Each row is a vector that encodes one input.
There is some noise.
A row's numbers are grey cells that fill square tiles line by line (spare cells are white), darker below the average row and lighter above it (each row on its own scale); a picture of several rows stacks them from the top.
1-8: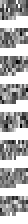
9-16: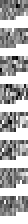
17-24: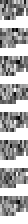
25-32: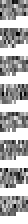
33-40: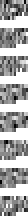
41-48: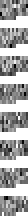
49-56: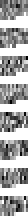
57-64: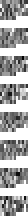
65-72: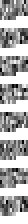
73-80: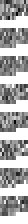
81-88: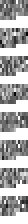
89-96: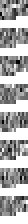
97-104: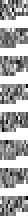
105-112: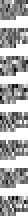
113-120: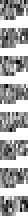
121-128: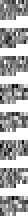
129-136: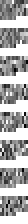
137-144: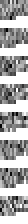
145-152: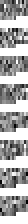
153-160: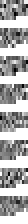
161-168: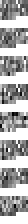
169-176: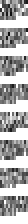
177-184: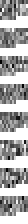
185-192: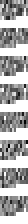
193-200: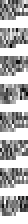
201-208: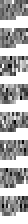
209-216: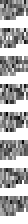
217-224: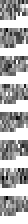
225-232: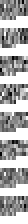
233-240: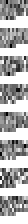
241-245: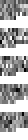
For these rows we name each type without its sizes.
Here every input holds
either a point on a circle, or four true/false values.
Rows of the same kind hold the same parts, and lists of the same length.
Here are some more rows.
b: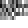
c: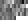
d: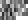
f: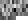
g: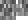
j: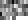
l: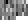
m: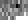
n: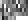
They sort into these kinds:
b, f, j, l, m
c, d, g, n

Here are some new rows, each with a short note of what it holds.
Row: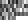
a point on a circle
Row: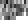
a point on a circle
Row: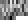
a point on a circle
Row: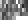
four true/false values
